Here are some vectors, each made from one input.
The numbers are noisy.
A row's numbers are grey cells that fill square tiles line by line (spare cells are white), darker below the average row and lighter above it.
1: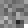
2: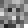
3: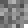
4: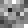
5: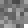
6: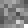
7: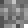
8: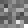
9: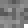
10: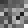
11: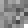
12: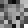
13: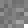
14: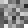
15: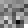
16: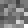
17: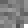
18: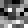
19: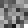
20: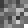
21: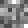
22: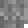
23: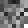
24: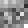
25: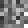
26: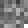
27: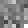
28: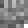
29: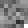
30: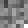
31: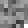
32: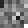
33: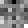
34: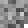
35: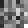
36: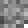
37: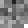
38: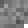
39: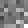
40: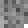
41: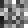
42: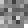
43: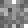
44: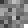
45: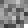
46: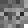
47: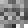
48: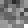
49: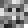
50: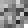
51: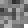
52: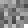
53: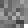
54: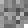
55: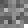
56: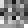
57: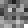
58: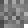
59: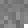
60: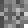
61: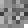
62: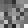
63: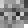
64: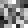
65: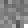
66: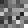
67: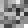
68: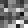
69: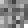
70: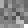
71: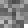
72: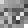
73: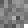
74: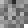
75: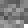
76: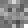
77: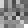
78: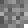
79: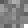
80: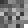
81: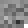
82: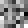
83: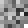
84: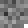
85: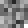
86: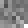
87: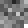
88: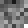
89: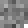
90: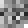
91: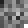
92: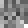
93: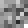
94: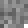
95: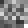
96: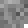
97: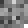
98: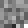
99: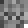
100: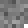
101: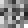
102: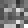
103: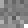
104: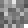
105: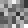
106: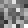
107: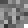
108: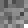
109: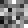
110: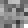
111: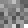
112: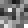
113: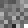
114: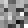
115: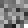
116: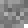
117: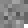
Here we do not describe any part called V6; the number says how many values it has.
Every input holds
a list of up to two items, each a true/false value and a value of V6.
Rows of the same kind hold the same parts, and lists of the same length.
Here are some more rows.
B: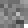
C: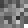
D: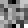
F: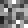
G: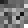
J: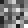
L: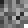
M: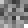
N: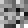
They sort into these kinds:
B, M, N
C, F, G, J, L
D

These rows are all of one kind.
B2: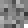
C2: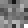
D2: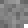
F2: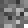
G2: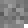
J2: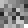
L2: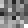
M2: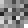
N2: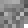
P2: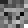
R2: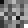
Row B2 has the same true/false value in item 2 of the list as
J2 and M2.
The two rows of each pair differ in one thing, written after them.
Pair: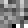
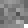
the value of V6 in item 2 of the list
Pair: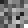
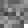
the value of V6 in item 1 of the list
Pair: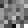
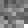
the value of V6 in item 2 of the list
